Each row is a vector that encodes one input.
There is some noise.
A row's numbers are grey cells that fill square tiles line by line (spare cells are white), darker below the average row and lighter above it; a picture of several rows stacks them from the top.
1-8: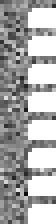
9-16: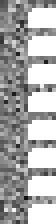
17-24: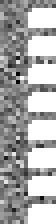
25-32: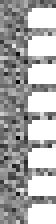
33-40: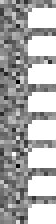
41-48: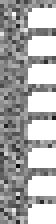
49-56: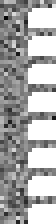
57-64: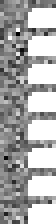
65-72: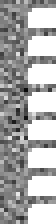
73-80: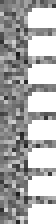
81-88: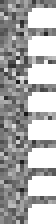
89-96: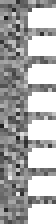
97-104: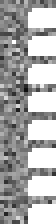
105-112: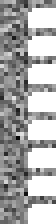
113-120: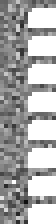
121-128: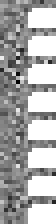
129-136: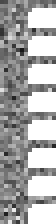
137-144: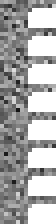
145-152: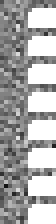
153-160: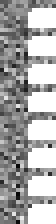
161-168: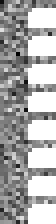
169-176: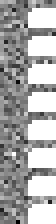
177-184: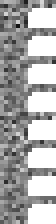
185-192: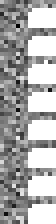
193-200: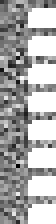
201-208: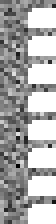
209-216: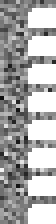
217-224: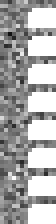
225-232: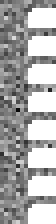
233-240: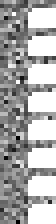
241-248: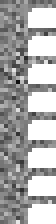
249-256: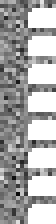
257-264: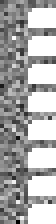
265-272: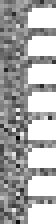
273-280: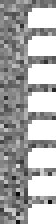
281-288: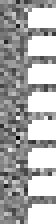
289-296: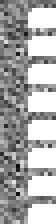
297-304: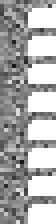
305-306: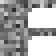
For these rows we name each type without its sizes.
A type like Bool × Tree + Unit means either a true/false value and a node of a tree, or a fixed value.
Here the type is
Bool × Circle + Line.
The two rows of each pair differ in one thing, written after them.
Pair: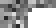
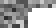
the place on the circle
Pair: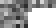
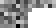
the true/false value
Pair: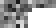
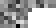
the true/false value
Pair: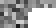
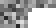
the place on the circle
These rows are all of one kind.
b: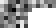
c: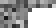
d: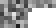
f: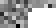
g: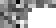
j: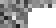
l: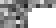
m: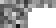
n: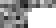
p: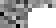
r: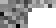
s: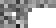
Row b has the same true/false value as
c, l and n.
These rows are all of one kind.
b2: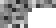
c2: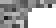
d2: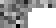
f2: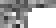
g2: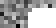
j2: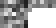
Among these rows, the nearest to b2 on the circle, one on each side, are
f2 and j2.
